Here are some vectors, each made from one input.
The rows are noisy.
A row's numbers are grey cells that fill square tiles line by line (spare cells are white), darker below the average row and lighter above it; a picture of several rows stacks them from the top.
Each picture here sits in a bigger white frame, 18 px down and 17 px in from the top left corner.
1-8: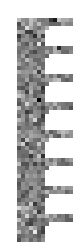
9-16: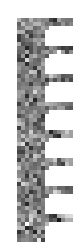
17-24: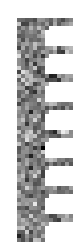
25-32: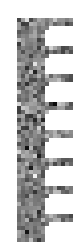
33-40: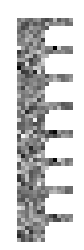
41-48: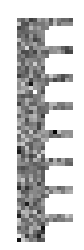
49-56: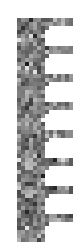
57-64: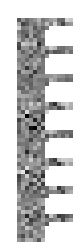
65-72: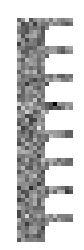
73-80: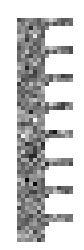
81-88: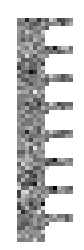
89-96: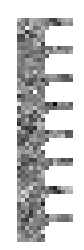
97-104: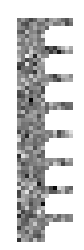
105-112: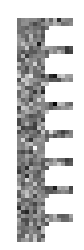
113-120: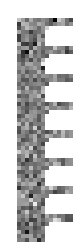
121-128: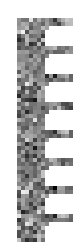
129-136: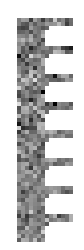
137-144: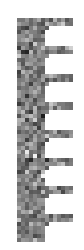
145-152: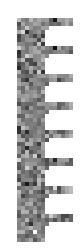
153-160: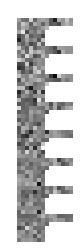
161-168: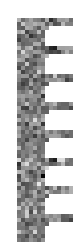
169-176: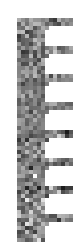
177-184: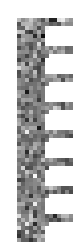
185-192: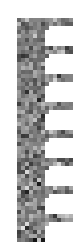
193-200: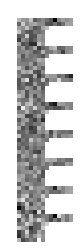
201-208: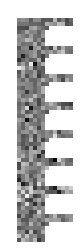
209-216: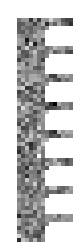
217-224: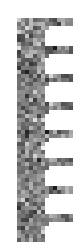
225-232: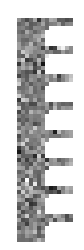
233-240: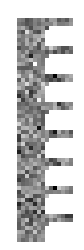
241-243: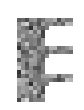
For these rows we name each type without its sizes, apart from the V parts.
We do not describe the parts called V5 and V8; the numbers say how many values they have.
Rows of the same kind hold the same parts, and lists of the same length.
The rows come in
5 kinds.
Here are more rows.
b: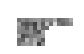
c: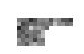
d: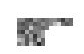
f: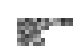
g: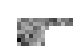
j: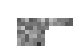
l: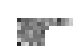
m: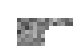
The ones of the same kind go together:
b
c
d, j, l, m
f
g

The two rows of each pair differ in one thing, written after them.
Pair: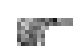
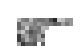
the value of V5
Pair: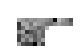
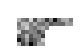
the value of V5
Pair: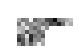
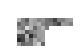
the value of V5
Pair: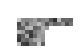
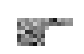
the value of V5
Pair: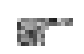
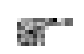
the value of V8
